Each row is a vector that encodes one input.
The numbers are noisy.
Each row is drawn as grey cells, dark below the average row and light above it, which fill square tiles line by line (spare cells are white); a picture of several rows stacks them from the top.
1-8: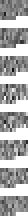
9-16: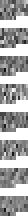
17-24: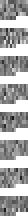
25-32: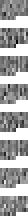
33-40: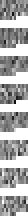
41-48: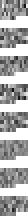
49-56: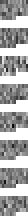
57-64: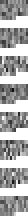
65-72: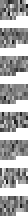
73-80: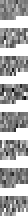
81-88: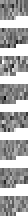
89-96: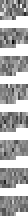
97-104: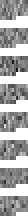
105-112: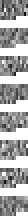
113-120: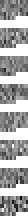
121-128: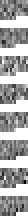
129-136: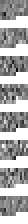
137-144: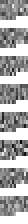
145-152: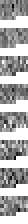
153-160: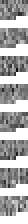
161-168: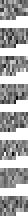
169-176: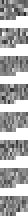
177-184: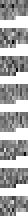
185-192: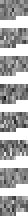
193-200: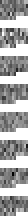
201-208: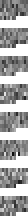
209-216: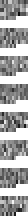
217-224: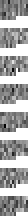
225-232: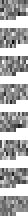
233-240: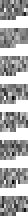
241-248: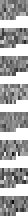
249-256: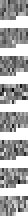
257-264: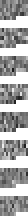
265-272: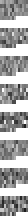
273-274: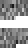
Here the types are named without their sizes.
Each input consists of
a point on a line, together with a list of items, each either a point on a circle, or a point on a line.
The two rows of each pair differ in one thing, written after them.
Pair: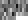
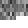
the place on the circle in item 1 of the list
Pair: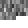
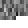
the place on the circle in item 1 of the list
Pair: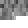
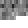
the place on the circle in item 1 of the list
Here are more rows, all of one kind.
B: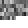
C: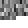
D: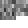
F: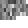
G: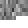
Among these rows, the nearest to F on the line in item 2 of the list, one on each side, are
C and D.
